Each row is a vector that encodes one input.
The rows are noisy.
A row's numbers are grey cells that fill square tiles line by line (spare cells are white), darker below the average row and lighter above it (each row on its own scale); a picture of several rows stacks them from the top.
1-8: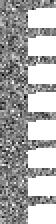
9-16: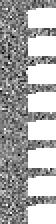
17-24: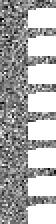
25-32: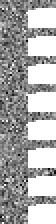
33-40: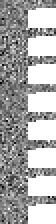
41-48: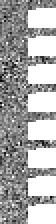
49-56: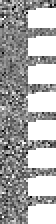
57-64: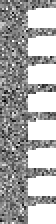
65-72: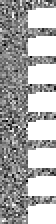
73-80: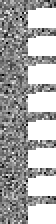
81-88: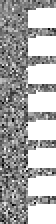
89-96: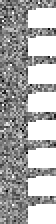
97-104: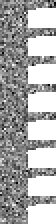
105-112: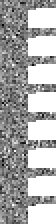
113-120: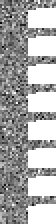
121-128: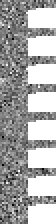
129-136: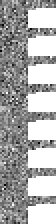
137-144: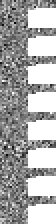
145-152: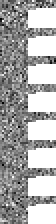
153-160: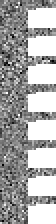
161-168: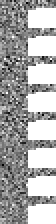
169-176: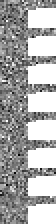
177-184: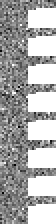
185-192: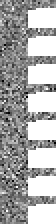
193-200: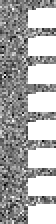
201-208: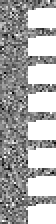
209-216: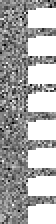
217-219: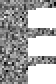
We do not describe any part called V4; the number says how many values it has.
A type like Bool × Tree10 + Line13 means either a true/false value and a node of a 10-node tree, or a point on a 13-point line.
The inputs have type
Bool × Circle5 + (Circle9 + Label5) × V4.
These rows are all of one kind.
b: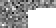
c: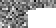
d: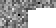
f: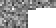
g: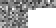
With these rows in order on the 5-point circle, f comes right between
b and d.
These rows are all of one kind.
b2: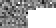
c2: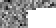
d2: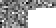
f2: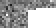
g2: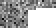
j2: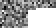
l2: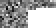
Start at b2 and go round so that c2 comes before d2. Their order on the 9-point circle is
b2, l2, f2, c2, d2, j2, g2.
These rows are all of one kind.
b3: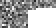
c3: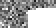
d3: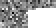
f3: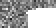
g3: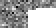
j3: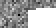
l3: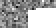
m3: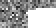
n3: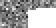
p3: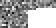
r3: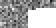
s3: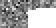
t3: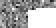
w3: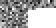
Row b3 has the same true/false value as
c3, f3, j3 and p3.
